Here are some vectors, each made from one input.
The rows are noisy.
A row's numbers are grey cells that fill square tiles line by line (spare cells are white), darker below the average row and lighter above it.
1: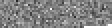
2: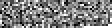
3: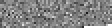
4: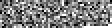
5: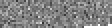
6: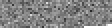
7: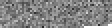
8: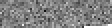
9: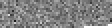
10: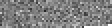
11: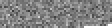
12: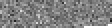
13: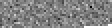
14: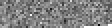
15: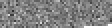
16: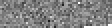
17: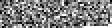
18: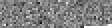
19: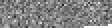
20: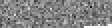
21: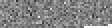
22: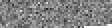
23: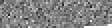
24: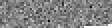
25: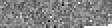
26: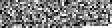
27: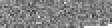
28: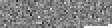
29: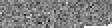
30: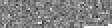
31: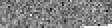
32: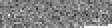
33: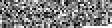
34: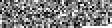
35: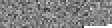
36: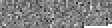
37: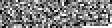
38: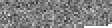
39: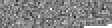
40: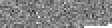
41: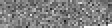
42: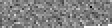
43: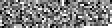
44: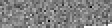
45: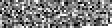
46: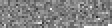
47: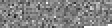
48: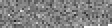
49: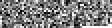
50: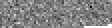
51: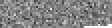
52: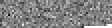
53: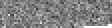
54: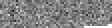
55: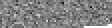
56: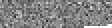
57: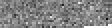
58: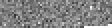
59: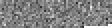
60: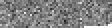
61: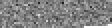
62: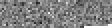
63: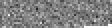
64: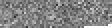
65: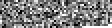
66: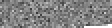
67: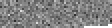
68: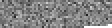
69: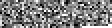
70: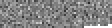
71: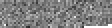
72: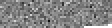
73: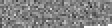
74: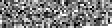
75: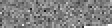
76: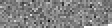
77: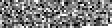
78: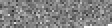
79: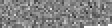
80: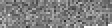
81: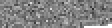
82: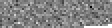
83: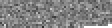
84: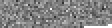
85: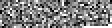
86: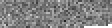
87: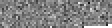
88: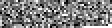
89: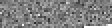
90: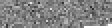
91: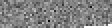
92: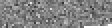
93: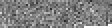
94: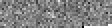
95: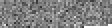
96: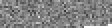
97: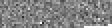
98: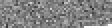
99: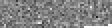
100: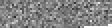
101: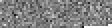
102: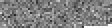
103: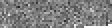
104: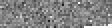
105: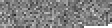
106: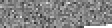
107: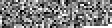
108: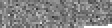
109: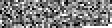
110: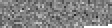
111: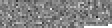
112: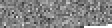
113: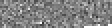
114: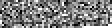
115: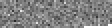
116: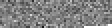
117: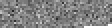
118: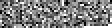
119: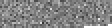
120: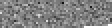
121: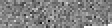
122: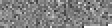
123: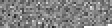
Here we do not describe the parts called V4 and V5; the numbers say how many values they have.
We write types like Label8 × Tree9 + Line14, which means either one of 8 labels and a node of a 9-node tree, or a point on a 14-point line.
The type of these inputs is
(Bool × Bool × Bool + Unit) × (Circle6 + Unit) × V5 + Line3 × Line3 × V4.
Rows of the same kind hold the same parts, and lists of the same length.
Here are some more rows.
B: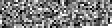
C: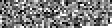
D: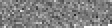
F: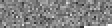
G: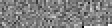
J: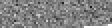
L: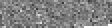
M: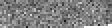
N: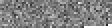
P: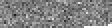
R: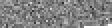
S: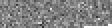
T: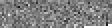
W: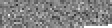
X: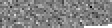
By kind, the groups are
B, C
D, L, S, W
F
G, M, N, P, T
J, R, X

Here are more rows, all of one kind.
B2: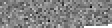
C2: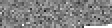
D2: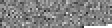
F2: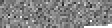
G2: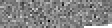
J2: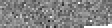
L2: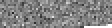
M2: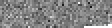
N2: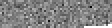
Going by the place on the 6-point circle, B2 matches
F2 and G2.
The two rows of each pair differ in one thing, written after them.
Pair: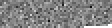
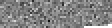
the value of V5
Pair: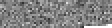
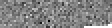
the place on the 6-point circle
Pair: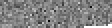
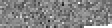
the value of V5
